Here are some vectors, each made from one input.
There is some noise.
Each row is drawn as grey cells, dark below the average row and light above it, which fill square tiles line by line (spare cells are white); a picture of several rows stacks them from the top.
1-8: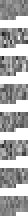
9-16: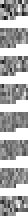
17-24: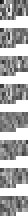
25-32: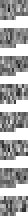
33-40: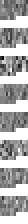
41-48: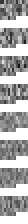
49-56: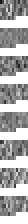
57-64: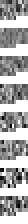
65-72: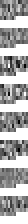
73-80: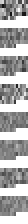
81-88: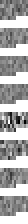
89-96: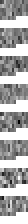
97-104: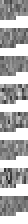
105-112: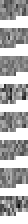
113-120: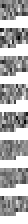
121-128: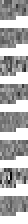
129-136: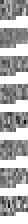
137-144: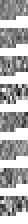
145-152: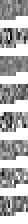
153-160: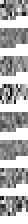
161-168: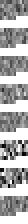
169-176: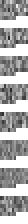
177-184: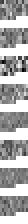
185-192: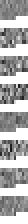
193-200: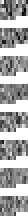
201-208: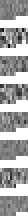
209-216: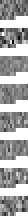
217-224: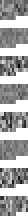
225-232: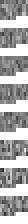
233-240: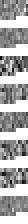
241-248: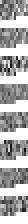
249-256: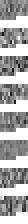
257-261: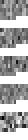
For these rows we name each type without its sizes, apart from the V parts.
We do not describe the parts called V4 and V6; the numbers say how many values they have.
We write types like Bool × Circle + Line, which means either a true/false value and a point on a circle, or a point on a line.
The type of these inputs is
(Bool × Bool × Bool + Unit) × Label × Label × V4 × V6.
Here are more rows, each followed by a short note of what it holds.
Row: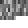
two labels, a value of V4 and a value of V6
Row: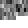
two labels, three true/false values, a value of V4 and a value of V6
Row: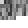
two labels, three true/false values, a value of V4 and a value of V6
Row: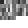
two labels, a value of V4 and a value of V6
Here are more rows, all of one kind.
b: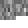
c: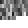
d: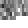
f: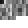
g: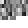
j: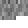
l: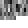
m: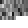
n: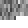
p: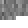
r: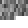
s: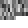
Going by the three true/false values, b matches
j, l, n and r.
